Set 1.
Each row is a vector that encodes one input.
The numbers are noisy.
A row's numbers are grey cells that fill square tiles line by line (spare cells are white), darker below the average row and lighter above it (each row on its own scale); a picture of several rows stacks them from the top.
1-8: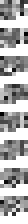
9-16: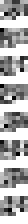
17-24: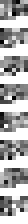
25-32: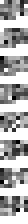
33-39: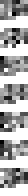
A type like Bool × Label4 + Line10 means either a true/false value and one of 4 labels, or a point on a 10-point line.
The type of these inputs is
Bool × Bool × Bool.
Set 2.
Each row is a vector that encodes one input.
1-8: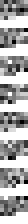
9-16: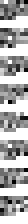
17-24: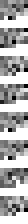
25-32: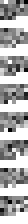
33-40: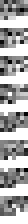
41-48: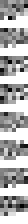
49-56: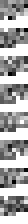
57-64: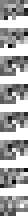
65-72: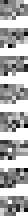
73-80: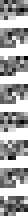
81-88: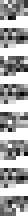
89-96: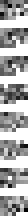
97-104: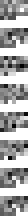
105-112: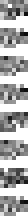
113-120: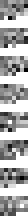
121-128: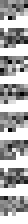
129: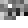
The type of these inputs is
Bool × Bool × Bool × Bool.
